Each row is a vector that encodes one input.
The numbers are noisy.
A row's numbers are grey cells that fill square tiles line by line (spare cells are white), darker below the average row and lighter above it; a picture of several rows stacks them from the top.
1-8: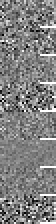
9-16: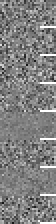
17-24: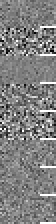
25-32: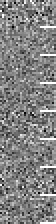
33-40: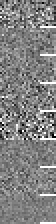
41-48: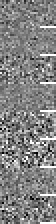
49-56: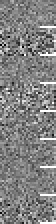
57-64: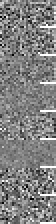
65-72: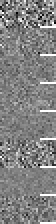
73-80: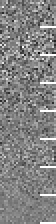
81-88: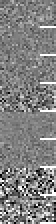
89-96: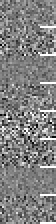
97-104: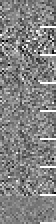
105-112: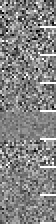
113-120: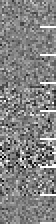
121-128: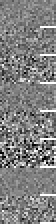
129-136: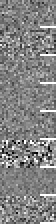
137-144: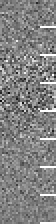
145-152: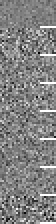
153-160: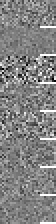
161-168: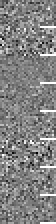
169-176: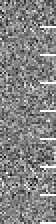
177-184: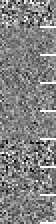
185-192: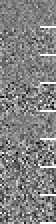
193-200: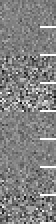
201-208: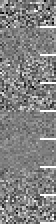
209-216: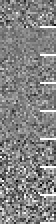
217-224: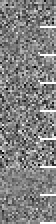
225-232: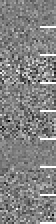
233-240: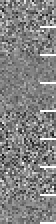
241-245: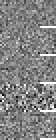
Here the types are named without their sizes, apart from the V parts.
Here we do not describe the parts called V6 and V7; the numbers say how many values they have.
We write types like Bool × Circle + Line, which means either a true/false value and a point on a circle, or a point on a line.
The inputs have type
Bool × Line + (Tree + Unit) × V6 × V7.
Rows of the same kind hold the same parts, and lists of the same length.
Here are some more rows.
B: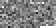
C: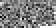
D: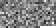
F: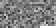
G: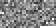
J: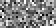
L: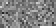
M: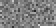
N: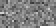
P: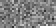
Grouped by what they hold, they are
B, C, G, J, L, N
D, F
M, P

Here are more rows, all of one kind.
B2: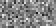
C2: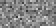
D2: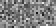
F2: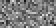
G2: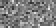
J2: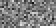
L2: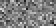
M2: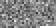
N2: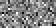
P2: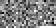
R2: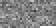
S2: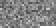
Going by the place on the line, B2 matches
C2, J2, M2 and R2.
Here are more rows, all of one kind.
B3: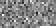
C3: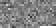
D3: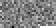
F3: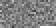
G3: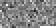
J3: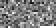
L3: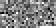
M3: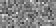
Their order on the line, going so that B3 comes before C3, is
M3, L3, D3, B3, C3, F3, G3, J3.
